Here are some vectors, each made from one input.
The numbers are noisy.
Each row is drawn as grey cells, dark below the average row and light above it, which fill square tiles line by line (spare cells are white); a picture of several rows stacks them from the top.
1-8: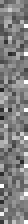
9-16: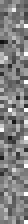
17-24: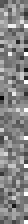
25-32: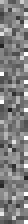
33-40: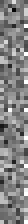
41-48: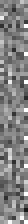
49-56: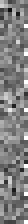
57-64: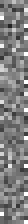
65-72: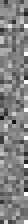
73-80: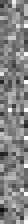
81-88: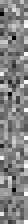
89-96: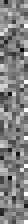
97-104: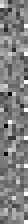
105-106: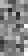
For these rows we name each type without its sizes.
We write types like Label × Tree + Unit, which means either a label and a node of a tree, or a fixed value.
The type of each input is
Bool × Bool × Bool × Tree.
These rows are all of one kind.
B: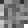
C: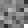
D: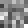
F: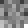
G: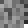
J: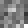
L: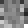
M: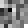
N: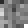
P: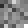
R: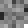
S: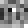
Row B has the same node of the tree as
F, L and N.
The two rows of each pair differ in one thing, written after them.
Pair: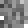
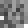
one of the three true/false values
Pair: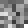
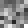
one of the three true/false values
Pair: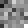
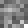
the node of the tree
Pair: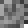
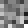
the node of the tree
